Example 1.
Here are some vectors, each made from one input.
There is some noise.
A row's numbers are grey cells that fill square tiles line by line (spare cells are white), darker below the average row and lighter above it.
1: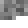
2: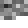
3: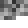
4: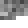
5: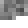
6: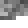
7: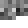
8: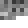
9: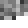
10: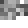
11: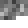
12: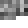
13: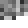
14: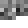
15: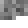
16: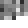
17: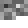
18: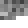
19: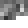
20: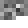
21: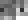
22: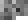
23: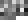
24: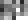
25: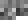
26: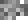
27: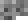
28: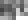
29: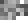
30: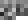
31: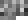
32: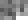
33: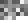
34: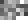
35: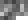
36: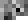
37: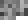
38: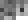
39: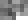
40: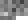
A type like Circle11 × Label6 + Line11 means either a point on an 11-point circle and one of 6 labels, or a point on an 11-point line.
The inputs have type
Tree9.
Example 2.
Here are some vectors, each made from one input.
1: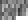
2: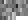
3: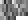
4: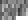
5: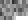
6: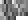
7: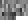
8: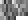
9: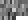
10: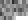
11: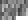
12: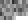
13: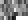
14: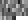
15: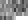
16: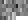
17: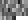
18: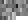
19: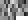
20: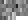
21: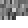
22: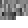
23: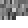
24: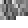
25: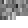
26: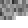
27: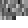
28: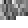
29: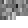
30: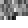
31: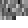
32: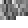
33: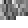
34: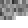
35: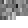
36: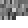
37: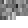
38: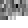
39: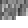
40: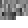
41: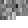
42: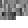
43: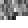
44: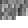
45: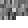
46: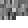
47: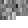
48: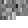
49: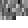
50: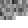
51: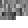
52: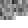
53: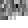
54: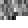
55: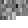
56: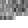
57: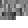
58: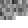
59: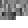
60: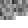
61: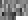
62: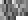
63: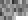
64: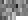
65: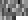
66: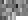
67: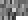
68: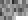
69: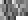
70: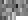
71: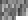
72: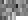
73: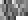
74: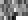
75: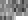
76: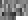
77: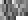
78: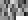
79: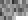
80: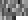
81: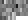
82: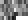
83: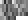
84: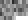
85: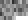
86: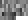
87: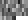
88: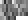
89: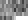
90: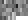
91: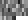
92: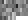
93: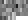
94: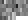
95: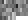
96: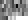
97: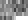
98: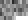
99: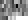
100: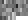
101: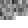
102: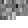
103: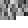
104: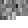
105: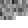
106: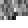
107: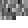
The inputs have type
Line11.
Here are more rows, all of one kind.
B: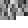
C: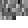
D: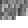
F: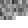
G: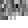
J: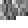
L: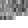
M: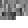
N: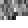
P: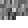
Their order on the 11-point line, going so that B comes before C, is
B, J, N, P, C, M, D, F, L, G.
